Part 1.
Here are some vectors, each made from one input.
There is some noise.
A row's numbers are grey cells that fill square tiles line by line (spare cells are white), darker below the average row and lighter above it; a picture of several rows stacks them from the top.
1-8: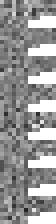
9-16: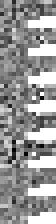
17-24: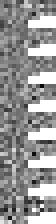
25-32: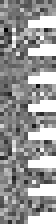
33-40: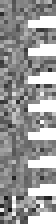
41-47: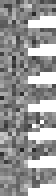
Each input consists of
a point on a 6-point circle and a true/false value.
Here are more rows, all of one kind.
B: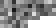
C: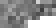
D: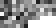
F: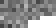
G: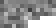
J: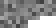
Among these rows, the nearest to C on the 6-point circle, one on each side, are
G and J.
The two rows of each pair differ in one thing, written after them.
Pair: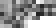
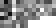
the true/false value
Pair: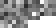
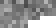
the true/false value
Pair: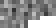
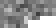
the place on the 6-point circle
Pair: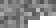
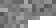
the place on the 6-point circle
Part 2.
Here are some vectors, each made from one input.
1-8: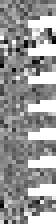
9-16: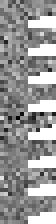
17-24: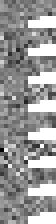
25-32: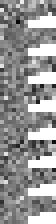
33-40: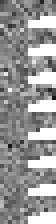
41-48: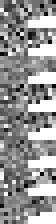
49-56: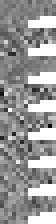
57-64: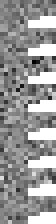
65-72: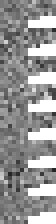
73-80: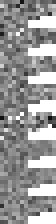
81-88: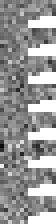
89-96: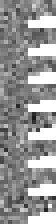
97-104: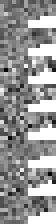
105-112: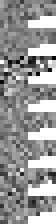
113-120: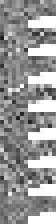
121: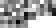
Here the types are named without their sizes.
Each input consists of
a point on a circle and a point on a line.
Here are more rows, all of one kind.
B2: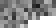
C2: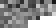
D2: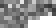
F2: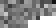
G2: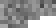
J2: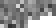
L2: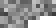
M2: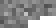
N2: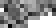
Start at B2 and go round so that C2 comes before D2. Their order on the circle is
B2, N2, C2, D2, L2, M2, F2, G2, J2.
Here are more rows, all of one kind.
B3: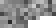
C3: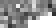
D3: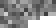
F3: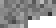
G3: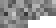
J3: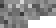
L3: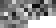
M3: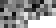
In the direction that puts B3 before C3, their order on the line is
L3, B3, F3, M3, J3, D3, G3, C3.
